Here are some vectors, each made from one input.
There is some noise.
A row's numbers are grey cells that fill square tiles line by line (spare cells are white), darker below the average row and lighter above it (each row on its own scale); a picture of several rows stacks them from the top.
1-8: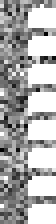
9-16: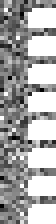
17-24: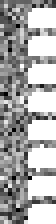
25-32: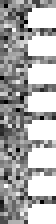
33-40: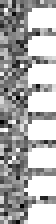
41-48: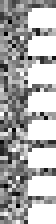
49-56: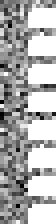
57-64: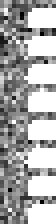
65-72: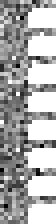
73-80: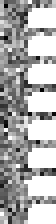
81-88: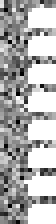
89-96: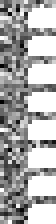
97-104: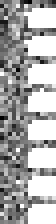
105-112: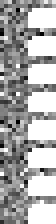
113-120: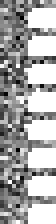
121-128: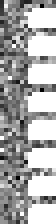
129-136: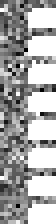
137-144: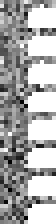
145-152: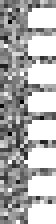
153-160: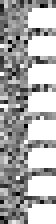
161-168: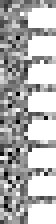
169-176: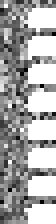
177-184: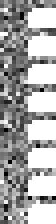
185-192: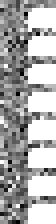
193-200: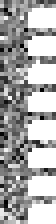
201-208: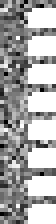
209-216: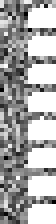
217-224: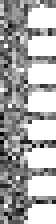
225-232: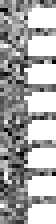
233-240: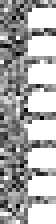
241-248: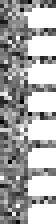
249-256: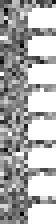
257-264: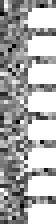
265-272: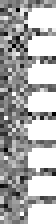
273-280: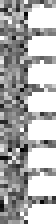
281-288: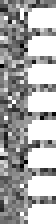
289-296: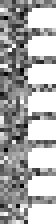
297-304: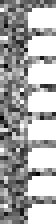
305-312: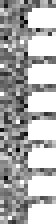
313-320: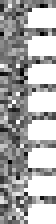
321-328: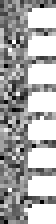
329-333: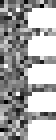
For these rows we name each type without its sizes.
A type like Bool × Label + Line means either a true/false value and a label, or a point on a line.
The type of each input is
Label × (Label + Tree) + Unit.
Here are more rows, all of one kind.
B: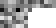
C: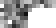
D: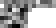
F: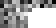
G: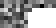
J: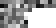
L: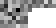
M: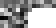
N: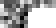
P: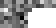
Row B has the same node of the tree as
F and L.
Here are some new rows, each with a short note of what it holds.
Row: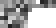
a label and a node of a tree
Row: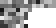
a fixed value
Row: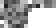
two labels
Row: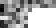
a fixed value
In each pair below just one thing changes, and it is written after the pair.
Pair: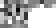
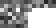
the node of the tree
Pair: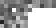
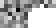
the label
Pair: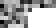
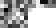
the node of the tree
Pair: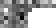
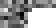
the node of the tree
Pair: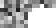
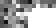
the label
